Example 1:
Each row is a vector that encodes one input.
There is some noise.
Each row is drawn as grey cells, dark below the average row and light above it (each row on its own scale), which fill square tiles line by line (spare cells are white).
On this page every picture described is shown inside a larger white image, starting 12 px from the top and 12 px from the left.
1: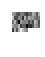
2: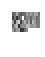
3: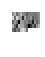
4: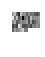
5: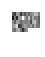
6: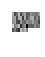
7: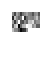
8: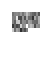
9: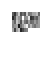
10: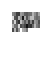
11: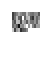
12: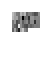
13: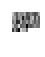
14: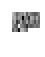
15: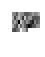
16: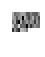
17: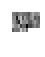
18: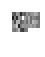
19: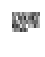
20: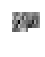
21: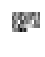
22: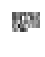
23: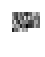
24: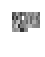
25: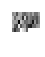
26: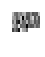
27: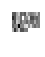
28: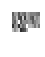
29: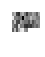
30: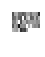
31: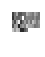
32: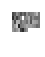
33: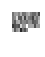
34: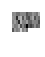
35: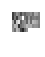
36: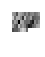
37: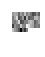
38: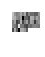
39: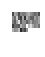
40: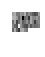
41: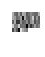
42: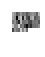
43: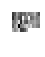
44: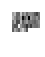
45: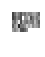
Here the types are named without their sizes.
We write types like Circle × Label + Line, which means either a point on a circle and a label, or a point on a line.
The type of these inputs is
Bool × Line.
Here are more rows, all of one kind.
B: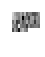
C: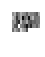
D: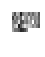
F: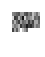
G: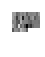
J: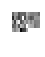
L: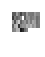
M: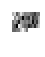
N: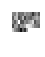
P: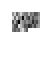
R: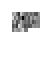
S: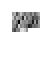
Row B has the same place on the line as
D and N.
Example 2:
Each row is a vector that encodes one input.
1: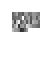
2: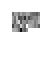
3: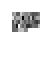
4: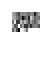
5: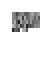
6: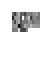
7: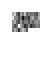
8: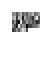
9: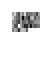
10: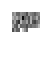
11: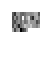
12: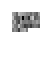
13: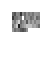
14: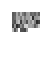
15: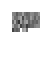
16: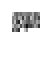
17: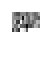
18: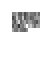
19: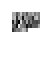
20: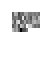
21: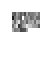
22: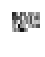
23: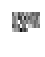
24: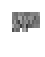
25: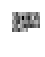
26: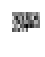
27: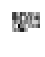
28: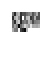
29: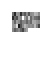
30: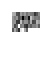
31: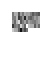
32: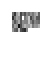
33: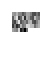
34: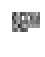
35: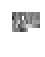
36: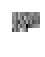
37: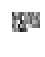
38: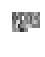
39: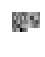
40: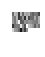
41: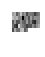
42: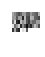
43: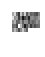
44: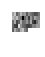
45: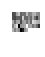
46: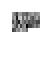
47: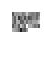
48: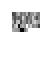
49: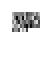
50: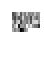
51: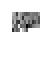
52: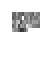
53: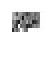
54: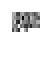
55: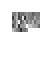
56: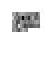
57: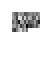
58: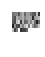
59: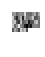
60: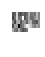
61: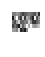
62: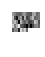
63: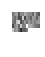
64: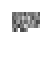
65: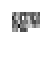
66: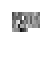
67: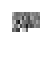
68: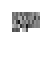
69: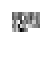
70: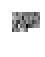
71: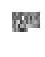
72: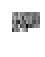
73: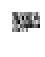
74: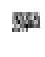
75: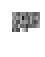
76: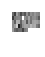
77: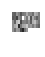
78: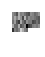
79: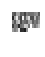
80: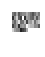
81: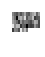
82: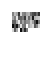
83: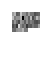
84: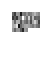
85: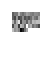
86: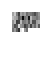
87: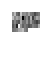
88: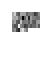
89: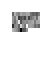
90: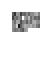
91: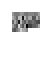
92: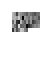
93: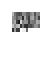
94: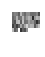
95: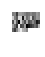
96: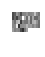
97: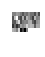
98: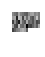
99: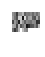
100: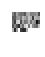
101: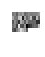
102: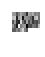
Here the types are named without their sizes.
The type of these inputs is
Bool × Line.
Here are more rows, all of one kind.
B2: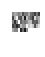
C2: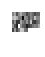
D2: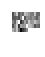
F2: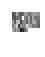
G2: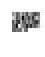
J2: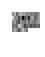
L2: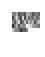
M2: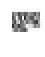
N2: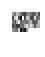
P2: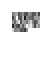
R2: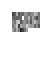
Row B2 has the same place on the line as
C2 and N2.
